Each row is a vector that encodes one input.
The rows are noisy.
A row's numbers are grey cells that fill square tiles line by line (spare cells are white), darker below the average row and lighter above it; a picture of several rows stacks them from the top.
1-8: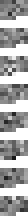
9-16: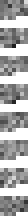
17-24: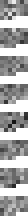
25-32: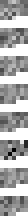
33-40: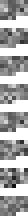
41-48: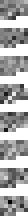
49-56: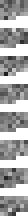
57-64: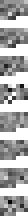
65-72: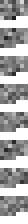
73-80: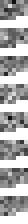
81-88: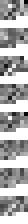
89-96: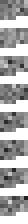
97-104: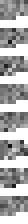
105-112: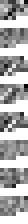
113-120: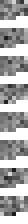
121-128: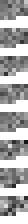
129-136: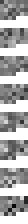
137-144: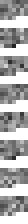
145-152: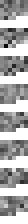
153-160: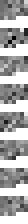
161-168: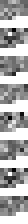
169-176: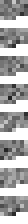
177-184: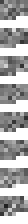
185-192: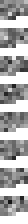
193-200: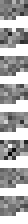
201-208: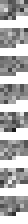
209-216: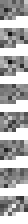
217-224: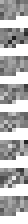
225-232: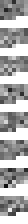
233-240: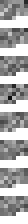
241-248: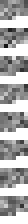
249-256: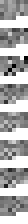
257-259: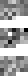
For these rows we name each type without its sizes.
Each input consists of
a label.
